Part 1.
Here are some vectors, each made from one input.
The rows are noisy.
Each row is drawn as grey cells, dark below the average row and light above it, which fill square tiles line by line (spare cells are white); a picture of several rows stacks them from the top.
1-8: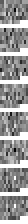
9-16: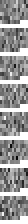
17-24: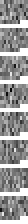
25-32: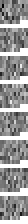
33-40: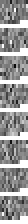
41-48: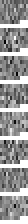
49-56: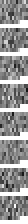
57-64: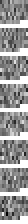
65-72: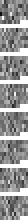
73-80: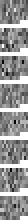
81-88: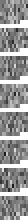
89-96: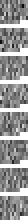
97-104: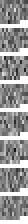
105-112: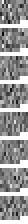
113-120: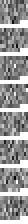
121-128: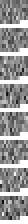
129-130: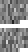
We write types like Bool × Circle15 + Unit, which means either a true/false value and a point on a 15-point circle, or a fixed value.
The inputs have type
Bool × Bool × Bool + Circle9 + Line9.
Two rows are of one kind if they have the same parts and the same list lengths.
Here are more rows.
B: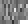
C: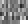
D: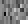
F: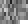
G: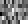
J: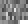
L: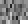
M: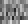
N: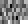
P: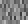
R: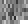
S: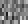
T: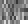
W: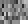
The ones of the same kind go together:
B, D, F, J, P, R, T
C, G, L, N, S, W
M

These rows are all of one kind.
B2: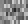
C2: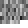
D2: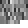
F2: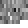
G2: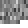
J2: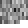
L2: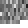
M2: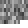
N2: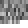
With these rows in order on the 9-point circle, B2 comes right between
J2 and M2.
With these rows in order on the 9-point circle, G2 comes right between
F2 and L2.
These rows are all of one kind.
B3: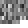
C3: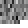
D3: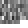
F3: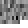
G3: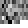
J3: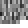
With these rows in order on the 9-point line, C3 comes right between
F3 and J3.
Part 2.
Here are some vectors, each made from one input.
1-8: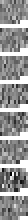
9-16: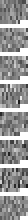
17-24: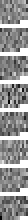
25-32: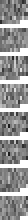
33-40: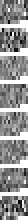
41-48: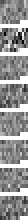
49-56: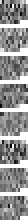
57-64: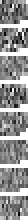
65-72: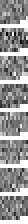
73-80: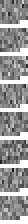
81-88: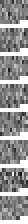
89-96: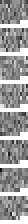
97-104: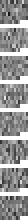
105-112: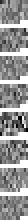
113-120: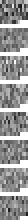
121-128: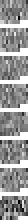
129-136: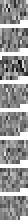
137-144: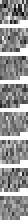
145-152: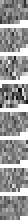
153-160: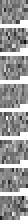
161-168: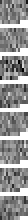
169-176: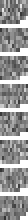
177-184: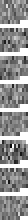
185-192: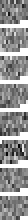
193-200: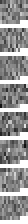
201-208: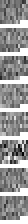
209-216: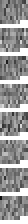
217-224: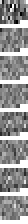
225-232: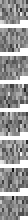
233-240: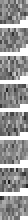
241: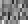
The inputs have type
(Bool × Bool × Bool + Unit) × Line10 + Line4.
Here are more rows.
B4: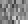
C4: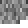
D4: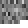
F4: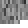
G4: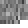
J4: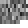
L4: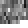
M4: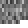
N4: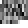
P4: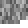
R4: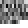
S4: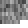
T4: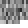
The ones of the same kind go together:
B4, C4, F4, G4, P4, S4, T4
D4, J4, L4, M4
N4, R4

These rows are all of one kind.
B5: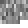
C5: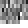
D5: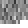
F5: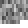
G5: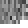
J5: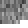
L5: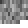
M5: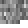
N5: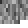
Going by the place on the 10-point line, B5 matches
F5 and L5.
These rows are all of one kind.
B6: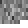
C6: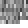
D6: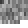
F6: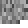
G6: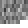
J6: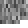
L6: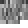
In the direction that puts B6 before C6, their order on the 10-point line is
J6, G6, F6, B6, D6, L6, C6.
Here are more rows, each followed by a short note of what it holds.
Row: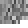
a point on a 10-point line and three true/false values
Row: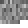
a point on a 10-point line and three true/false values
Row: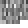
a point on a 10-point line and three true/false values
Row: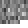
a point on a 10-point line and three true/false values
